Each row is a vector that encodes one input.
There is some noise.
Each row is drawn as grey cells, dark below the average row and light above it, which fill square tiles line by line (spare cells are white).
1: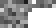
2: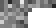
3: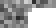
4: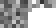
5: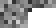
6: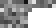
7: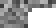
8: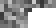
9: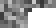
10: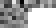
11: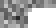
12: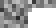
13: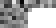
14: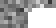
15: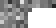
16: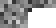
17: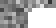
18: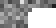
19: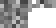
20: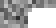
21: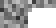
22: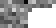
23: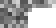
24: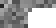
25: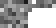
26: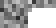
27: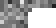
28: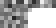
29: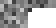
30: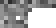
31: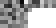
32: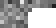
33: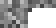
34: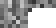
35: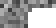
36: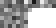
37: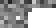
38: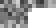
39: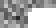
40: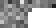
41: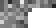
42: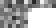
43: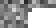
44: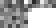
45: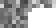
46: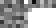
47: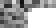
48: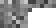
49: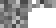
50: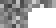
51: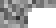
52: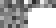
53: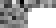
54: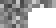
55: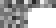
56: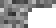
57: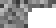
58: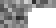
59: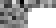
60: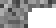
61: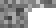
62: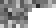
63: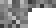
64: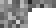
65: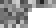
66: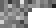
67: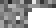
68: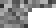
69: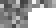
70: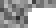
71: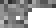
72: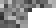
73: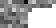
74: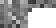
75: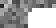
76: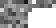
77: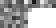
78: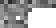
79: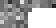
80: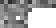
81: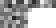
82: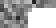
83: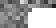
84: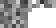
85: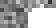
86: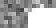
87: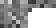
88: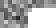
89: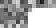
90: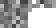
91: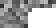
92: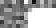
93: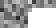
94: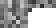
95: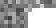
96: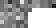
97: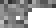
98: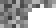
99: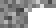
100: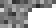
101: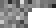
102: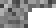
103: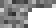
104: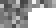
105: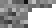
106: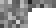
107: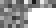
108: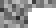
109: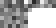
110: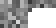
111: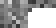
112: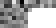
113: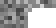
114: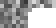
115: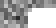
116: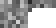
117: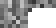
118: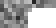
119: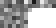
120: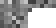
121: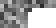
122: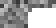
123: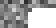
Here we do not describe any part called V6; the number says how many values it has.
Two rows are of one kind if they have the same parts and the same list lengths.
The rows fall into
2 kinds.
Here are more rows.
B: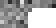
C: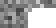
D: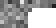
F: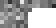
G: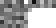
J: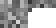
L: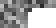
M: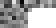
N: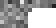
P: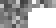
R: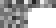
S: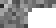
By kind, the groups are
B, C, D, F, G, J, N, R, S
L, M, P

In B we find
a node of an 8-node tree and a value of V6.
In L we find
a point on a 7-point line and a value of V6.
